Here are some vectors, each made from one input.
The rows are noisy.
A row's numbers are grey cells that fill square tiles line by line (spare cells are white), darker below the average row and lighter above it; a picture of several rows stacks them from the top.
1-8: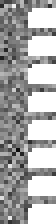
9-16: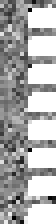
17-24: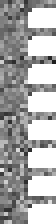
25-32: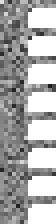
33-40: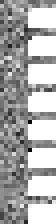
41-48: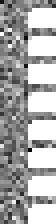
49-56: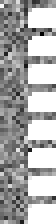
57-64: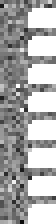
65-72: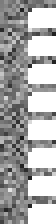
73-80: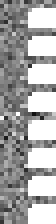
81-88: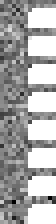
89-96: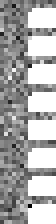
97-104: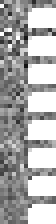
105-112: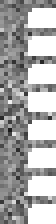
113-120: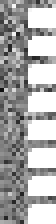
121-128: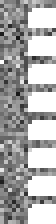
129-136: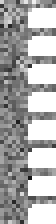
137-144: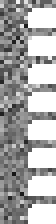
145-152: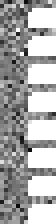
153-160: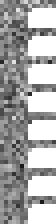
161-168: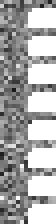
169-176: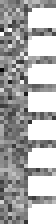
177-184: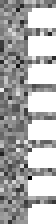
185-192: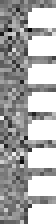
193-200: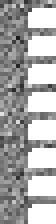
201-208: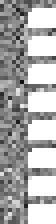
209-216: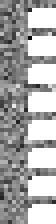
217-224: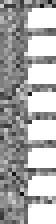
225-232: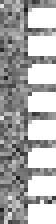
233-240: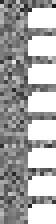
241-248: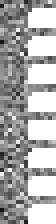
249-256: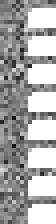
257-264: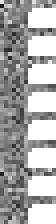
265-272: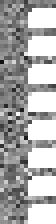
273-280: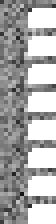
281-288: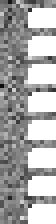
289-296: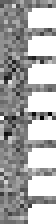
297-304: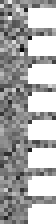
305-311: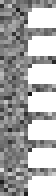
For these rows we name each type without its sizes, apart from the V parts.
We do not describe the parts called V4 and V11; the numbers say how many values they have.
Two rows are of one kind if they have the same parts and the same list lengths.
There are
2 kinds of row.
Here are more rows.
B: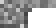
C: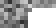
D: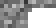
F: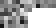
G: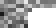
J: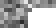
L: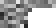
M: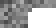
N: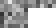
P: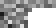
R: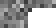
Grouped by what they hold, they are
B, D, F, L, N, P, R
C, G, J, M

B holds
a label, a value of V4 and a value of V11.
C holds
a label, a point on a line and a true/false value.
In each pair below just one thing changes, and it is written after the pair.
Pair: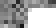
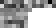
the true/false value
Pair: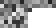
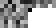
the true/false value
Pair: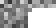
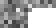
the true/false value
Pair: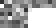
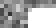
the place on the line
